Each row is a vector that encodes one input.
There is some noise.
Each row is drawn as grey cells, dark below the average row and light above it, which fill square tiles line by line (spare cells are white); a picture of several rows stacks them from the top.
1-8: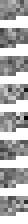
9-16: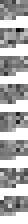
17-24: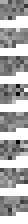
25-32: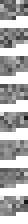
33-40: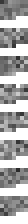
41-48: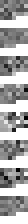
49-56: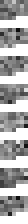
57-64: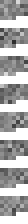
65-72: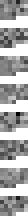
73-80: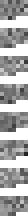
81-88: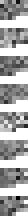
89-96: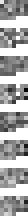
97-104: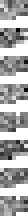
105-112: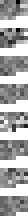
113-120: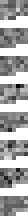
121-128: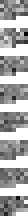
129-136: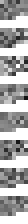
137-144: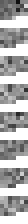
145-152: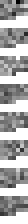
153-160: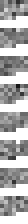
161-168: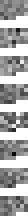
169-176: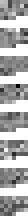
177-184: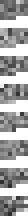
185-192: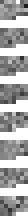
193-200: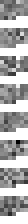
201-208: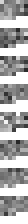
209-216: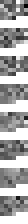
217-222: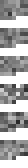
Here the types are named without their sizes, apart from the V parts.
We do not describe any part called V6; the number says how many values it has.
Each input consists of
a point on a line, together with either a point on a line, or a value of V6.
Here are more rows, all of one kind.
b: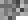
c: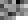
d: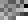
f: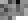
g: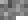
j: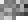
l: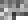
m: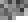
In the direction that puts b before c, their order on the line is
b, g, m, f, j, l, d, c.
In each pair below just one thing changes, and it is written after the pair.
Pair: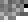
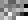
the place on the line
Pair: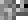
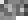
the place on the line
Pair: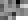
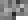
the place on the line
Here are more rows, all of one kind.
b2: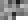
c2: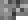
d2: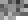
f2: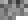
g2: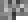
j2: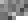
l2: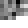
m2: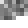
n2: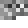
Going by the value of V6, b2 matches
c2, g2 and l2.
